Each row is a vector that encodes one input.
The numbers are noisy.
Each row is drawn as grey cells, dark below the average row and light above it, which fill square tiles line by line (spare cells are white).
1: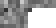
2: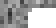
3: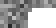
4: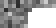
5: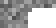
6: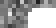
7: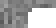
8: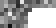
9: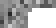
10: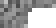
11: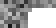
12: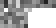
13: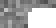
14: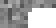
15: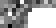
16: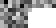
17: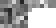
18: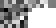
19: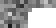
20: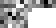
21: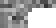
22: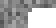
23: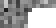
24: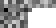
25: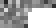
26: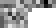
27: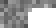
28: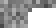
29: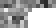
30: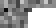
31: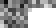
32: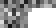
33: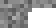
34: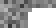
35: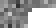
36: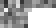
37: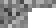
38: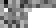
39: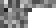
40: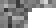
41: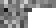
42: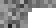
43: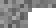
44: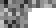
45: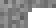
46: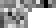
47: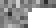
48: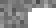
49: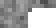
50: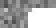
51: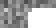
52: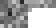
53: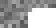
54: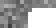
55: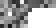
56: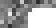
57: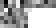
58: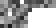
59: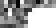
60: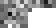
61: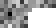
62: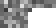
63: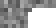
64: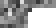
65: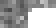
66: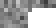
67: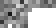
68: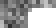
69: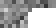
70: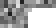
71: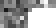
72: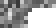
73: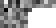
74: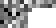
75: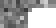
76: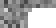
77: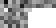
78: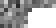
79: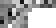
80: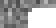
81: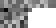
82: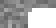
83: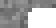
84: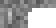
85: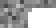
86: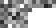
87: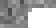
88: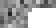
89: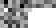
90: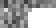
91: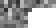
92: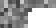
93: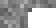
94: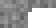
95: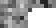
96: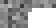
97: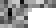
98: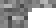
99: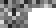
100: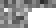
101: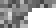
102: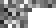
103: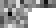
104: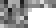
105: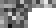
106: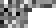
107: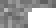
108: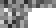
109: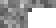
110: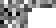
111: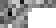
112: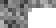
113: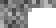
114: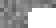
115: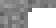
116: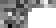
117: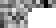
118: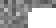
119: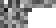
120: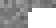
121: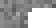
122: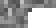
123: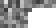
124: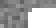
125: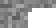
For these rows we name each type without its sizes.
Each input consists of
a point on a circle.
